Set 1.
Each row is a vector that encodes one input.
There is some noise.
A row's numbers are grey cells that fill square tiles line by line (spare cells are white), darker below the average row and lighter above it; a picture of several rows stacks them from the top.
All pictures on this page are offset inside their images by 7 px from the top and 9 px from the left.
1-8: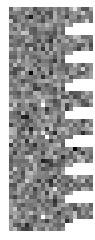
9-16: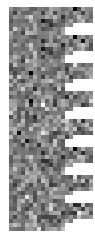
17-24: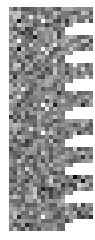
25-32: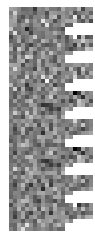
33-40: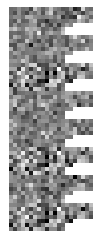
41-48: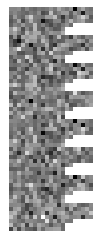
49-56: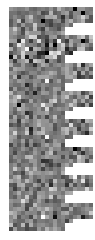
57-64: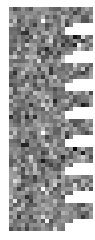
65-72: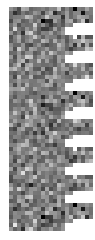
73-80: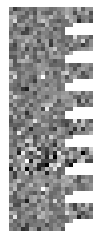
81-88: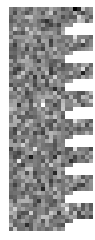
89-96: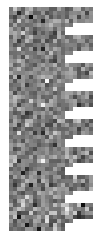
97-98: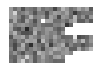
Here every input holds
a list of up to three points on a 5-point line.
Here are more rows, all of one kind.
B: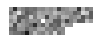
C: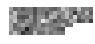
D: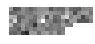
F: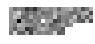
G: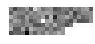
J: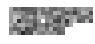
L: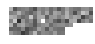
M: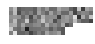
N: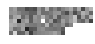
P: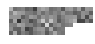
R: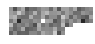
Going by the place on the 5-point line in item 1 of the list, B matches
D and R.
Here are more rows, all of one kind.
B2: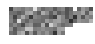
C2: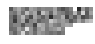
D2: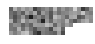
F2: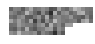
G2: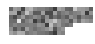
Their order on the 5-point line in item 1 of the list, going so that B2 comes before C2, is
B2, C2, D2, F2, G2.
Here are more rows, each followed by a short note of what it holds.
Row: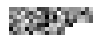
the empty list
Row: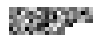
the empty list
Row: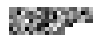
the empty list
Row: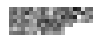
a list of one item
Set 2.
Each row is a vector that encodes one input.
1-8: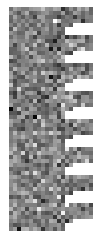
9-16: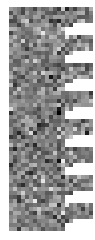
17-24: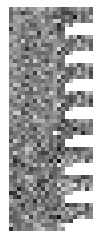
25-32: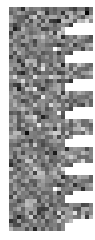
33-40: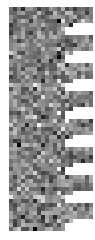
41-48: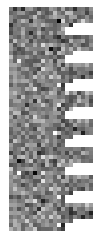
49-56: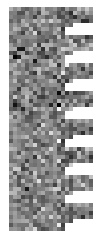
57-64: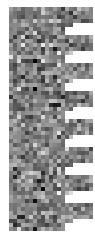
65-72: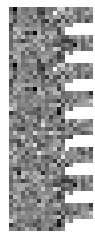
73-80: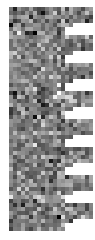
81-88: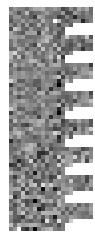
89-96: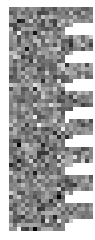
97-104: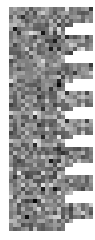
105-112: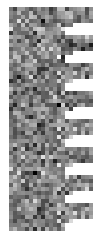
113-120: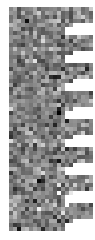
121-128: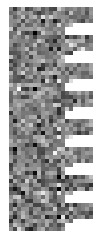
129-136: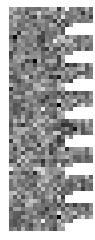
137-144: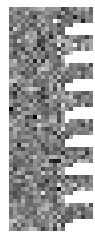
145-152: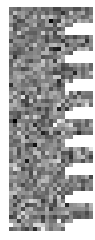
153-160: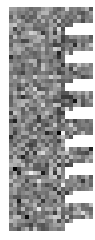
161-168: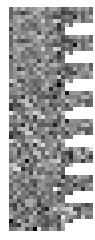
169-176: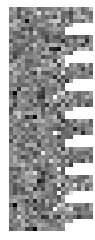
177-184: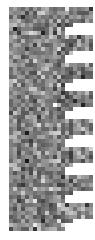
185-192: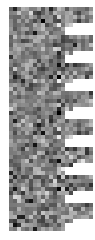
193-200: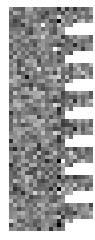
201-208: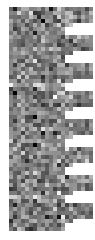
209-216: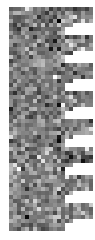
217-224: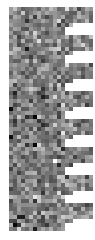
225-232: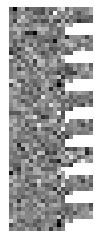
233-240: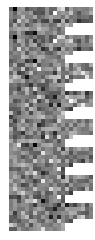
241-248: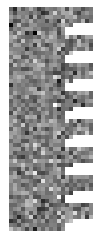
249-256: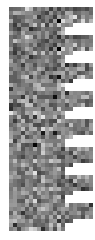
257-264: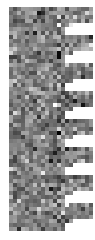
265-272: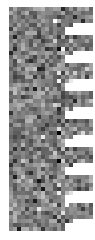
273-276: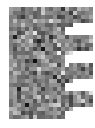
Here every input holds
either one of 4 labels and a point on a 5-point line, or a point on a 9-point line.
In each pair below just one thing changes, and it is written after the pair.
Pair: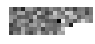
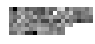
the place on the 5-point line
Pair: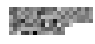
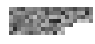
the place on the 5-point line
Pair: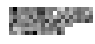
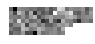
the place on the 5-point line
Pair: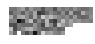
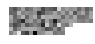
the place on the 5-point line
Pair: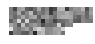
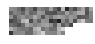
the place on the 5-point line
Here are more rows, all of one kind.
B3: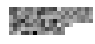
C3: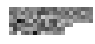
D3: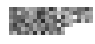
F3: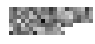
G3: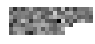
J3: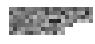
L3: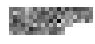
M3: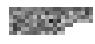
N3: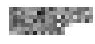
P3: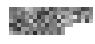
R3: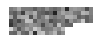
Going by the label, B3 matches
C3, J3 and M3.
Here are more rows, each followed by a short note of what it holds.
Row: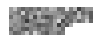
a point on a 9-point line
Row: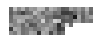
a point on a 9-point line
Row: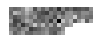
one of 4 labels and a point on a 5-point line
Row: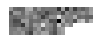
one of 4 labels and a point on a 5-point line
